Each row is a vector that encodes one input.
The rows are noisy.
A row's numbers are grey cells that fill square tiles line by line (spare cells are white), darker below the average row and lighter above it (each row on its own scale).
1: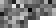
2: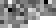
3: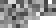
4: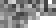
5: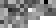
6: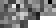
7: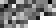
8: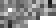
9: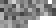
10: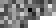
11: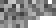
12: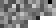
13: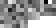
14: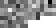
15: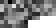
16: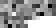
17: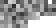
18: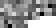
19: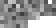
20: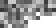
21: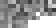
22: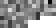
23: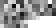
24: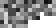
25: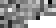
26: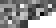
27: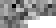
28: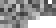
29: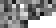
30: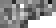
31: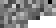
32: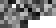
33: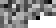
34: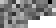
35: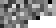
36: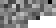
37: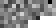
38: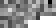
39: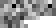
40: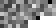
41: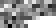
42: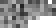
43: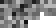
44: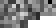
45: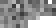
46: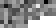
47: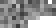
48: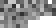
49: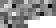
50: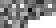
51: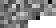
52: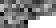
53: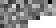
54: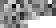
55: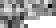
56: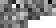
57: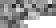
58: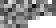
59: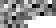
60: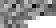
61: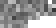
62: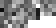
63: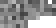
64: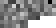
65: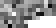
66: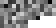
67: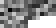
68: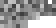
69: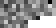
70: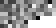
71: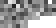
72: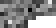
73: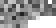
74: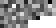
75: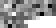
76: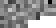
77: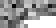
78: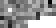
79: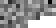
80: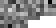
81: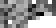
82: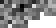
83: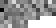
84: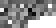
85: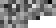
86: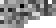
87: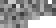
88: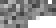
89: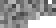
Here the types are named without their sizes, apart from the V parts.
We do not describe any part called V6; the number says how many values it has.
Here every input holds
a true/false value, together with either a point on a line, or a value of V6.
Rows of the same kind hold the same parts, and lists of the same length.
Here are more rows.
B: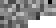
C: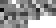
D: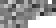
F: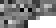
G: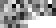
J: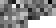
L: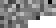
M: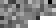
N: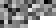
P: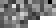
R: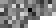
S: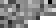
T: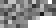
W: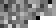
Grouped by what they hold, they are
B, G, L, M, S
C, D, F, J, N, P, R, T, W

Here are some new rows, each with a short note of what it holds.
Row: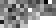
a true/false value and a value of V6
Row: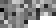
a true/false value and a value of V6
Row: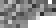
a true/false value and a value of V6
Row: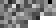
a true/false value and a value of V6
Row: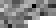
a point on a line and a true/false value
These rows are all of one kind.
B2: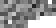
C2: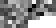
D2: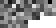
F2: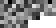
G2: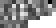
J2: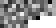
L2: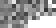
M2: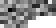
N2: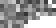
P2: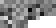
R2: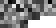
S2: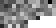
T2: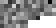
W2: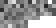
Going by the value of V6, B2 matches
J2, L2 and N2.
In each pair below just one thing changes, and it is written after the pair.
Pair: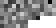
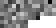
the value of V6
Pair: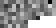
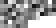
the true/false value
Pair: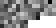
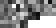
the true/false value
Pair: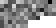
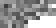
the value of V6
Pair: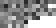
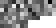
the true/false value
